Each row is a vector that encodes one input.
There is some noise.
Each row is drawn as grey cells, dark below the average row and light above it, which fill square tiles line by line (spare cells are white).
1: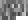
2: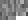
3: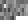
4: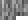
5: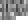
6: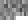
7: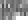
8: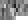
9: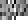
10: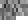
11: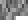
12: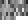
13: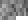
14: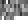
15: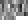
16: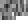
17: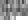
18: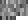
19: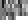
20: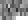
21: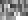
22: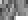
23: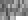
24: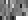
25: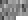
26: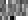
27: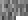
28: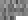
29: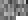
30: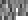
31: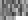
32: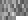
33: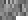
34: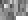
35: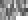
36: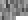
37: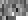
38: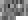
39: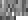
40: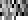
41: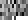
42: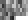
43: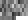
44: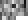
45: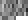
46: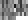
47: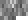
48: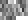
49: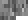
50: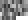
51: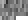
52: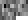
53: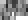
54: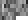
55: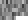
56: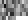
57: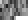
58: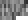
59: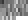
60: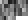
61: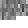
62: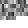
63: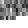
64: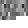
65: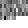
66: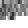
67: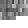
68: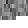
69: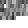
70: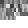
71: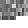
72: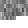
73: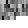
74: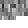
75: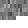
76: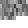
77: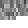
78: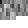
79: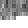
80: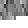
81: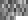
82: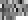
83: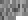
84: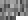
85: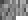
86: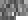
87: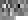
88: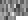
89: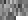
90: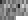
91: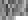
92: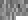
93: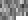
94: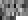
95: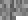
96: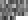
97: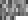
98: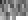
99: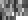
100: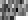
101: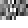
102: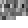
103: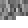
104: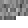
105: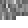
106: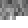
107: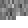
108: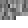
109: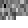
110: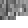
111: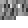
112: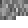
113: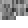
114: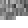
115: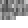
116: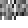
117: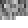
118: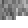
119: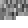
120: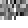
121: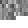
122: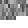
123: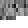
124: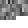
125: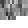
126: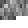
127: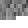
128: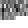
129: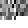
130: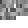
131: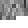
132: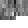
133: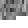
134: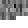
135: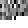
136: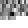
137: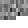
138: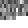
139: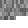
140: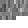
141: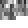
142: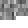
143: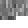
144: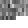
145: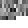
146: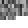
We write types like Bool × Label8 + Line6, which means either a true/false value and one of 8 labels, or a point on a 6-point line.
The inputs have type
Bool × Label10 × Label10 + Unit.
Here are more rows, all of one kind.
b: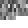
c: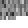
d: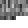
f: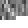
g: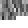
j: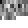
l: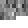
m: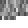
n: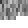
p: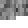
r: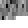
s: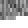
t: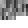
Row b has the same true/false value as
d, l, m and t.
